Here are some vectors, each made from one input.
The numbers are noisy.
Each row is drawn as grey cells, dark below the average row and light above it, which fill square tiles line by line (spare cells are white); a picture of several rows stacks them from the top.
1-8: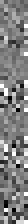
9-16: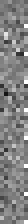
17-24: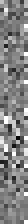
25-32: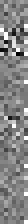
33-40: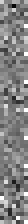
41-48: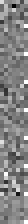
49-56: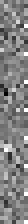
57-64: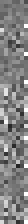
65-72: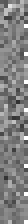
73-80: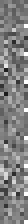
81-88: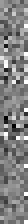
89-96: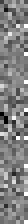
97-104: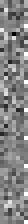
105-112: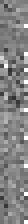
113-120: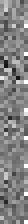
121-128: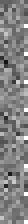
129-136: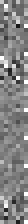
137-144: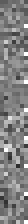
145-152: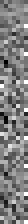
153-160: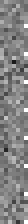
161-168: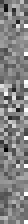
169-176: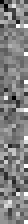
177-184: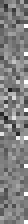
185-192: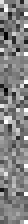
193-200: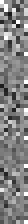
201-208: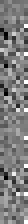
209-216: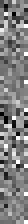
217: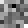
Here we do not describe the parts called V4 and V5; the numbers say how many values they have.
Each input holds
either a point on a 6-point line and a true/false value, or a point on an 8-point line and a value of V4, or a value of V5.
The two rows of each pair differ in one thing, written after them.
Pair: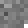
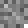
the value of V4
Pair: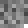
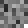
the value of V4
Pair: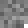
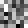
the value of V4
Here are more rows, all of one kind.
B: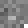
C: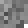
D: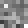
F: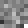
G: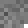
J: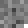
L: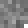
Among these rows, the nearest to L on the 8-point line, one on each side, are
C and G.
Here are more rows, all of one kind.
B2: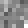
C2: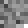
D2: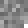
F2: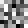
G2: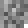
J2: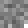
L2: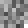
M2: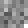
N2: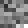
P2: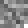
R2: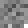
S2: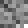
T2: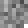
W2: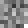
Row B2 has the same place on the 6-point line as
D2, L2 and P2.
